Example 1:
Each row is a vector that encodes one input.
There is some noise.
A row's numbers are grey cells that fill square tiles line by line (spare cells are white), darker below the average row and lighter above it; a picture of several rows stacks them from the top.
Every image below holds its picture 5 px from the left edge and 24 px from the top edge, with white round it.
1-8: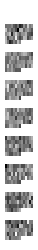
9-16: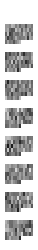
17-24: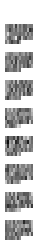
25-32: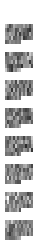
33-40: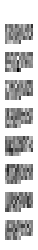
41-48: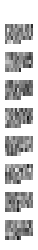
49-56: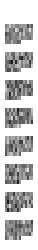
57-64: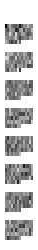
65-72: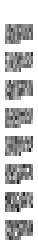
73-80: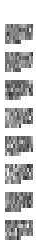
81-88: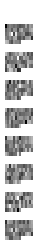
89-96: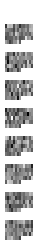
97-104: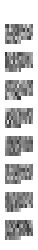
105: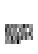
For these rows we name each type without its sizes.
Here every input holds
a point on a circle, together with a list of points on a line.
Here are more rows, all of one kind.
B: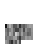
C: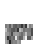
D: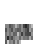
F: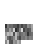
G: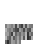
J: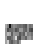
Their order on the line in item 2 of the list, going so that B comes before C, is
J, G, D, F, B, C.
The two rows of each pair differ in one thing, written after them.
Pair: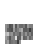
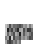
the place on the line in item 2 of the list
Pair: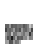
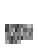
the place on the line in item 1 of the list
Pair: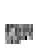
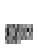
the place on the line in item 1 of the list
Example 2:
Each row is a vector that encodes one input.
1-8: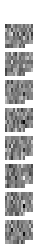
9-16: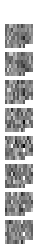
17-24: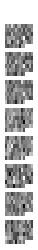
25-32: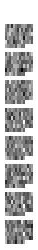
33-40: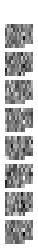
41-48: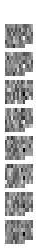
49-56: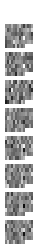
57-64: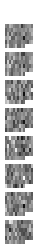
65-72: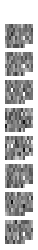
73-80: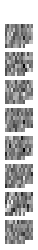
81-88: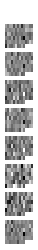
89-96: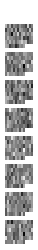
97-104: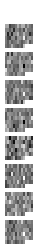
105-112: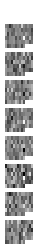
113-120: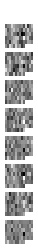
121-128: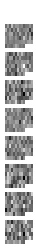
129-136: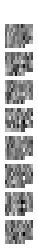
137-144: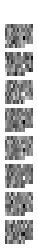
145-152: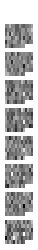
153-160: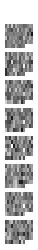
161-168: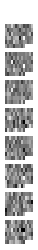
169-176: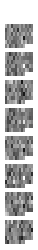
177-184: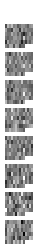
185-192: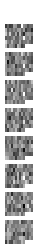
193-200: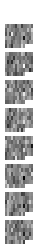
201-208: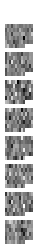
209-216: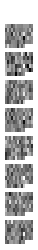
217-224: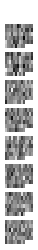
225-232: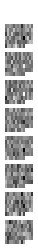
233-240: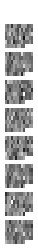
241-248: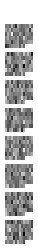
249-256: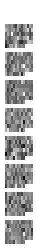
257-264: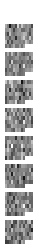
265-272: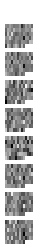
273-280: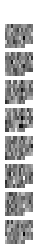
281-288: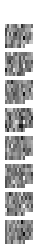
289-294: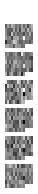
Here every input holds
a point on an 11-point circle and a true/false value, together with either a fixed value, or a node of a 10-node tree.
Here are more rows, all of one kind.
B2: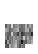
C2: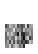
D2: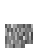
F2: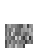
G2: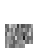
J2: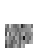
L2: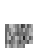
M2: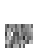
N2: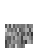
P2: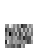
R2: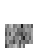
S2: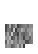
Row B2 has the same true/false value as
D2 and N2.
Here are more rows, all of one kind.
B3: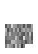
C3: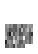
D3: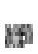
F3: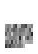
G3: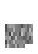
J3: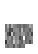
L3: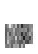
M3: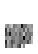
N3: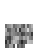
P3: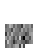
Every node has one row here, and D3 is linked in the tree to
M3.
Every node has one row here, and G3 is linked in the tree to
J3.
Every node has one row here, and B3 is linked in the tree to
F3.
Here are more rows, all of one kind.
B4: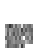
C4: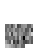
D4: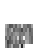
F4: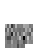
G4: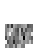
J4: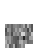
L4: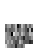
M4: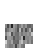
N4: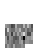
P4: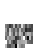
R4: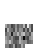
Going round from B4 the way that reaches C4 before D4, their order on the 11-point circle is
B4, N4, J4, C4, L4, D4, P4, G4, R4, F4, M4.
